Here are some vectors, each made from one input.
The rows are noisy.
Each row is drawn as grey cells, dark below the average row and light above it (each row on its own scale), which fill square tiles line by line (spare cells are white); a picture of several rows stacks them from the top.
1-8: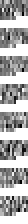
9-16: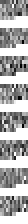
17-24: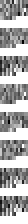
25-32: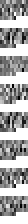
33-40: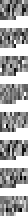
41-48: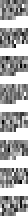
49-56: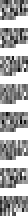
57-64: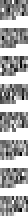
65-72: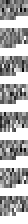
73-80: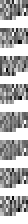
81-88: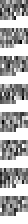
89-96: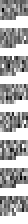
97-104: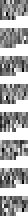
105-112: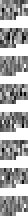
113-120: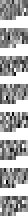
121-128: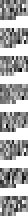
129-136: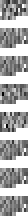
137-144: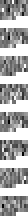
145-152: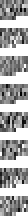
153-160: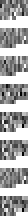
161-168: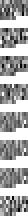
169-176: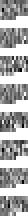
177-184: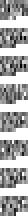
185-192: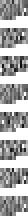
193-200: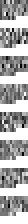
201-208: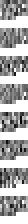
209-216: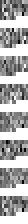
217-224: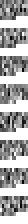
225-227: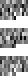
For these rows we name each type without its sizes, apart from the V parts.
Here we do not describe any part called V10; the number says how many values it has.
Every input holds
either a point on a circle, or a point on a line and a true/false value, or a value of V10.
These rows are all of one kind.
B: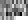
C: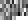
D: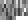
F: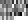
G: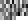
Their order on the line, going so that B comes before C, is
D, B, F, C, G.
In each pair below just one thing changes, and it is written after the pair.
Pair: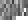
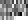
the true/false value
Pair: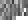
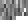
the place on the line
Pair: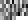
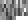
the place on the line
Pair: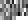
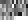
the true/false value
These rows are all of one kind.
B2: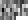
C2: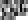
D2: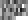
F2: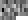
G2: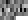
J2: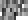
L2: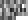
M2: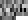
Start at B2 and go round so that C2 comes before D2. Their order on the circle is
B2, F2, C2, G2, M2, L2, D2, J2.
